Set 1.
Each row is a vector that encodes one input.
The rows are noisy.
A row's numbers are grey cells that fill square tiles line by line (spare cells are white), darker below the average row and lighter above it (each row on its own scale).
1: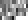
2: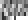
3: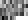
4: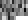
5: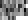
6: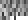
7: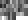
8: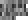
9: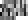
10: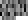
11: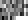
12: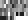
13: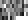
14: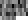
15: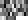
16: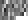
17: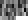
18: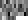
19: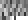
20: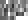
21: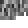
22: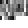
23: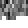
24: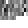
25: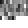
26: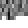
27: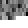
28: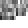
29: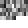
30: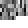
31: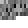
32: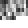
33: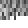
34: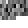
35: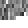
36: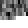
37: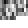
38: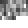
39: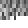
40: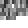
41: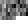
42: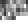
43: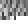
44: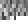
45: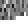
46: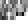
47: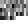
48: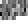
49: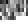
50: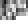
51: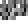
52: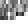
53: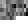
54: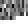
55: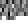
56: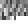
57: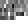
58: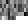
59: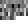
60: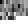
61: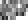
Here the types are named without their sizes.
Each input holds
a list of points on a line.
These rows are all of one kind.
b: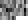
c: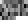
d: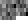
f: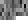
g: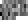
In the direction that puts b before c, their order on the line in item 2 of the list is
d, b, g, c, f.
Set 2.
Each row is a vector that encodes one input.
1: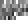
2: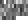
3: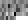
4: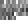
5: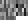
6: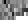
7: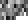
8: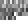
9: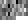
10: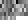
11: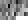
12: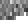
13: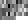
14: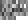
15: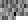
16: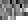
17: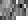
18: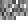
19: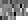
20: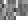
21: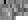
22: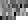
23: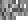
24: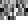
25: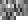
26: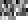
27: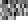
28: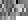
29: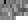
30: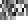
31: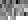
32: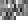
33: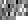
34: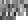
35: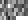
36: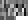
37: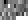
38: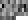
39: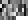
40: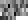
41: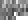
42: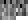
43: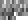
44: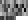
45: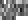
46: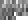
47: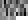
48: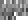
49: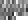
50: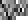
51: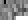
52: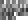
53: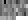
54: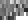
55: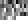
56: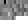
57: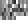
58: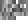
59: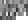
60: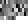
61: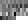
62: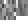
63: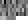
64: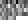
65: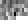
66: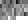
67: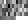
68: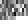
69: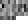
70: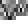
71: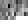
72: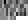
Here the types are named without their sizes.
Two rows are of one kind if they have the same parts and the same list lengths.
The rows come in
2 kinds.
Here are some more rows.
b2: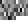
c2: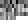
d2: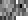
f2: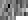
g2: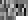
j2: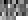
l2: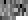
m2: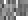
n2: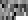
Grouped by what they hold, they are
b2, d2, m2
c2, f2, g2, j2, l2, n2

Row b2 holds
a label.
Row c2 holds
a label and three true/false values.
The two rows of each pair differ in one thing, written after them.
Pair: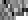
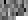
the label
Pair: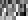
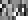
one of the three true/false values
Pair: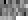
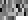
one of the three true/false values
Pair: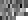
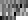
one of the three true/false values
